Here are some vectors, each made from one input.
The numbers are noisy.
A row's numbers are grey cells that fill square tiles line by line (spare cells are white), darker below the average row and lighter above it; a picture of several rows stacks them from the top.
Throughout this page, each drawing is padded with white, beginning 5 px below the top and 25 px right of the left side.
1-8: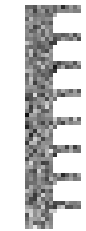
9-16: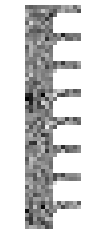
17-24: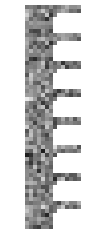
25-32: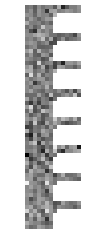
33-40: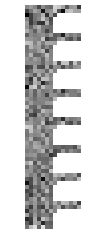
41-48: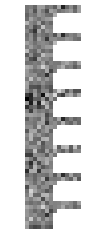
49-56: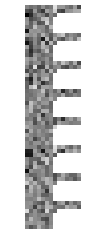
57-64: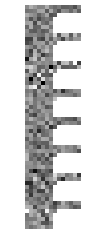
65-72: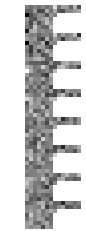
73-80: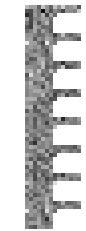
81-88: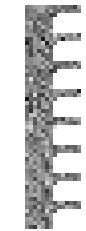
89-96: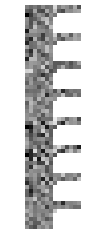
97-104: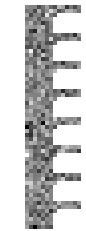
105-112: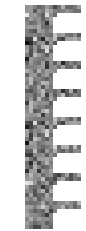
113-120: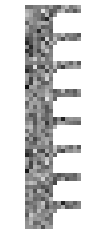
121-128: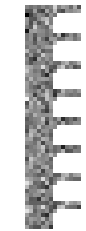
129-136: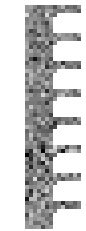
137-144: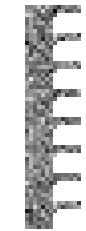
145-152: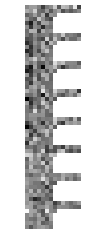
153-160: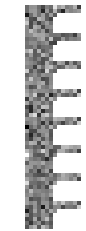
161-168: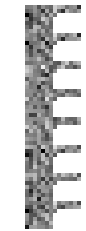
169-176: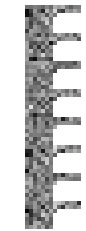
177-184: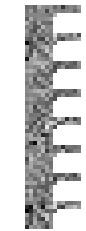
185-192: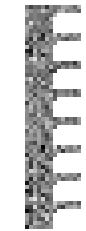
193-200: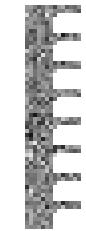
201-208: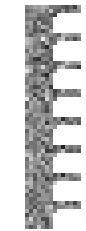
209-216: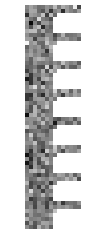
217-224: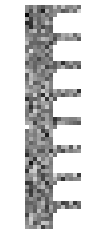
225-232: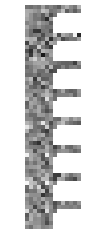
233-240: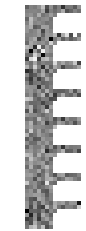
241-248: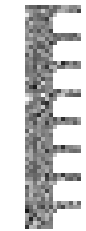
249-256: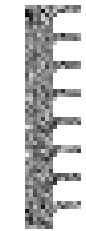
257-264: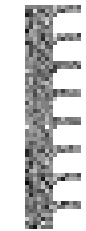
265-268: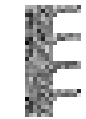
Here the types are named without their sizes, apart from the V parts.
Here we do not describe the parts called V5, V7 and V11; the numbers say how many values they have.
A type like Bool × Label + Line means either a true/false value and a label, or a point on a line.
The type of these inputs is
Bool × (Circle + V11) × V5 + (Tree + Unit) × V7.
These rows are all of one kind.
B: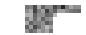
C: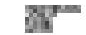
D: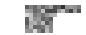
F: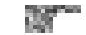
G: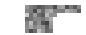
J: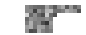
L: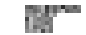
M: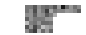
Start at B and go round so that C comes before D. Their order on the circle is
B, M, L, G, C, D, F, J.
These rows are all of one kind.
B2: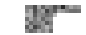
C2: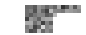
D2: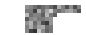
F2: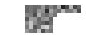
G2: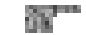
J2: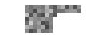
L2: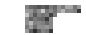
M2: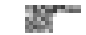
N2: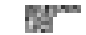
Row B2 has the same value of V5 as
C2 and M2.
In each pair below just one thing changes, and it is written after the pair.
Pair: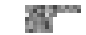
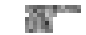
the place on the circle
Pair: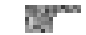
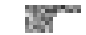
the true/false value
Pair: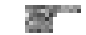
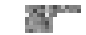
the value of V5
